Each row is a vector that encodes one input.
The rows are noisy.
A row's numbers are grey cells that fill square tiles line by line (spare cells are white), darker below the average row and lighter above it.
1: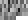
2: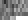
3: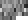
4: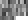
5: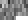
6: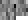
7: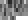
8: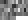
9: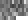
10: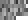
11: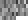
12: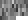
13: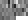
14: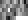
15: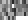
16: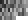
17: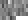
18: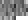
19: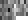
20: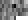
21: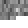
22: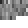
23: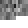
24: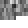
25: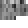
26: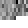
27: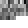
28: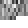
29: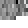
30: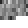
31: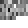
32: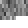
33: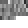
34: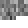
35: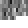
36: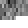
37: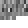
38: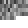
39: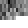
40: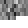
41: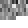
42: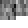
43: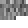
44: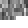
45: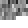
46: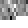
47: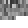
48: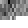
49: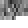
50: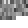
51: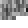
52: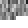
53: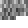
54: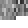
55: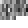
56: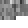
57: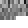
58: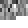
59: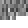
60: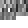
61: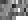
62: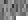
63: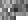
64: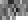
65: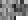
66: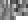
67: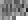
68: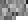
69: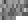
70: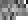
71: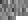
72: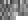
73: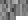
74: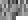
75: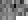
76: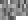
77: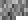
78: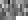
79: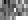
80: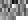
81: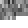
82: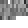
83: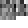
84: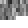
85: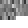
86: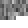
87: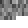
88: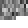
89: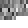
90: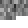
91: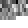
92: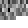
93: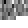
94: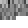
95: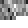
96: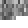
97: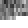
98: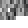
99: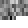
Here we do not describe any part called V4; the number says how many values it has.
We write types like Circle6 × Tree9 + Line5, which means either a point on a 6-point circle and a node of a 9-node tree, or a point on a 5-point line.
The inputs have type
(Bool × Bool × Bool × Bool + Tree7) × V4.
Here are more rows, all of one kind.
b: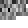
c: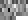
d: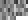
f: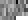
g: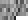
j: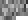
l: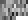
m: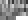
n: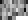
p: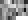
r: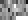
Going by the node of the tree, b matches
j and m.
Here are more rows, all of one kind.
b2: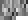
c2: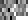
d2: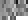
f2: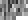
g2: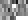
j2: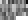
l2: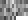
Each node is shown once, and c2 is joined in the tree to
d2.
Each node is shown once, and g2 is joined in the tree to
b2, d2 and l2.
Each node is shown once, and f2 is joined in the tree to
l2.
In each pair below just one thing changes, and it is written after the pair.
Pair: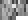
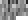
the value of V4
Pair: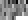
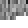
the node of the tree
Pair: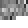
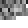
the node of the tree
